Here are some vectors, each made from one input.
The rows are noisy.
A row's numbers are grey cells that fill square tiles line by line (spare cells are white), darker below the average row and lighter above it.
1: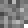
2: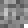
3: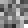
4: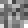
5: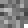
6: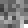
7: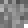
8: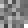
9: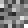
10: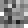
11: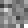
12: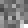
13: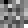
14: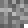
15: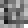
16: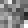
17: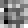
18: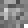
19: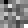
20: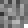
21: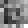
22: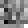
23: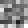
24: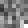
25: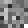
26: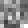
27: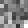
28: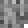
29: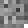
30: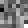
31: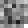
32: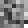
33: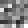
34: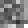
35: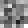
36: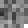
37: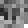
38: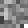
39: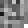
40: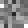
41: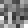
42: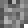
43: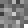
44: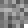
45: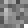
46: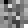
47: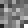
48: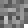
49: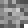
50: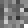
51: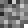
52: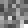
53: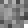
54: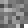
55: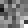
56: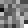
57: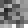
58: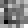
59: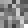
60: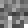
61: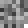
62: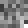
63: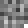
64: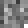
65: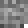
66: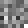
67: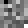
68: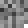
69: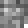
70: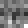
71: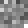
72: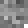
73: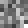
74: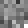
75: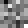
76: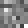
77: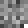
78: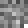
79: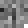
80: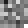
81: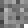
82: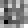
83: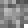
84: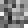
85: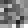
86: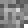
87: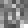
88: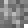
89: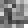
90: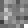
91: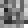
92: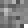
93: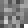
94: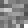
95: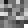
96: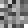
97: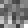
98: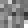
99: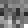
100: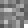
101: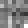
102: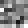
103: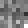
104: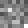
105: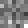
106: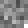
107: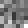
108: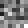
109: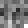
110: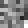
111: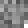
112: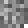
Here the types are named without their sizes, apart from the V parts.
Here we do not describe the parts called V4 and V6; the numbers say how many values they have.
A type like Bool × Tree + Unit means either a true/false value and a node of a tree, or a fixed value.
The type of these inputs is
Bool × V6 + Line + V4.
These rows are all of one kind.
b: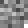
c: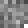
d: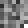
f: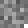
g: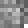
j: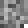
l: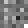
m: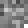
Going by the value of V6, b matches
d and j.
